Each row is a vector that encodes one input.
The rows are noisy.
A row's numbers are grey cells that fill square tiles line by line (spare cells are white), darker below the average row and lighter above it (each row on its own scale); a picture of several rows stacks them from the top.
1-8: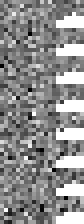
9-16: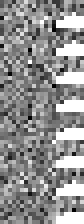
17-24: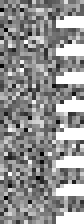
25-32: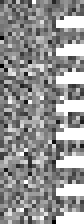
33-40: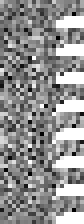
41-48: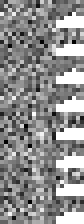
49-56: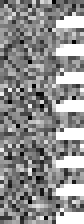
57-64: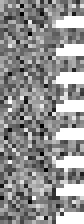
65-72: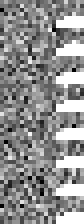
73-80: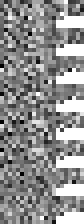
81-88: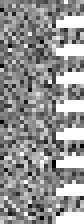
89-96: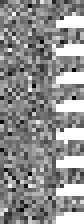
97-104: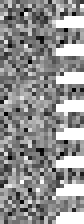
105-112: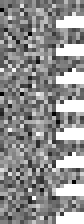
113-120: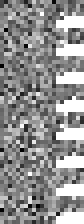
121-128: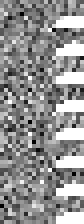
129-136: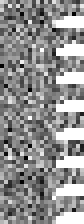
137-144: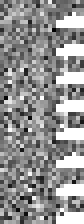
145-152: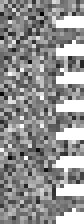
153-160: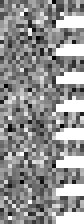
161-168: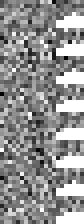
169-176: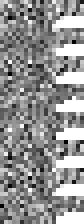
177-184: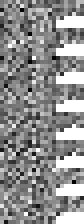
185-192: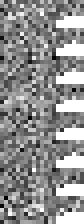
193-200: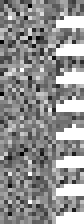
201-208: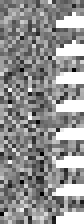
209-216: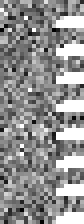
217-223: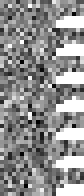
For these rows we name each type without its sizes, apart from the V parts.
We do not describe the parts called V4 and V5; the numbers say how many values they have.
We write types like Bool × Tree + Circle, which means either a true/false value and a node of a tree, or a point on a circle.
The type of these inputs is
Bool × (Tree + V5) × V4 + Circle × Label.
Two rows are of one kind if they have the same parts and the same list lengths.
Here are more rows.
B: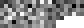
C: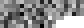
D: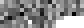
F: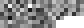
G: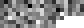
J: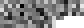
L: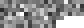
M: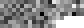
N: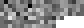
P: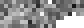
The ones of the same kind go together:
B, G, N
C, D, F, J, M
L, P

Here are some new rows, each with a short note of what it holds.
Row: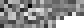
a true/false value, a value of V4 and a value of V5
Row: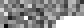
a point on a circle and a label
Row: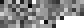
a node of a tree, a true/false value and a value of V4
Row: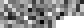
a point on a circle and a label
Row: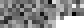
a point on a circle and a label
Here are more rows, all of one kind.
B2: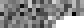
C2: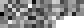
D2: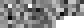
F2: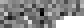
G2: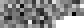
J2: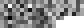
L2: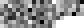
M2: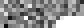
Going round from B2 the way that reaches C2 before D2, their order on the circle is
B2, J2, F2, M2, C2, D2, L2, G2.
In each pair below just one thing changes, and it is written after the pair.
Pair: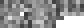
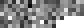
the node of the tree
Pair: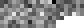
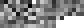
the node of the tree
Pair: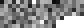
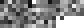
the node of the tree
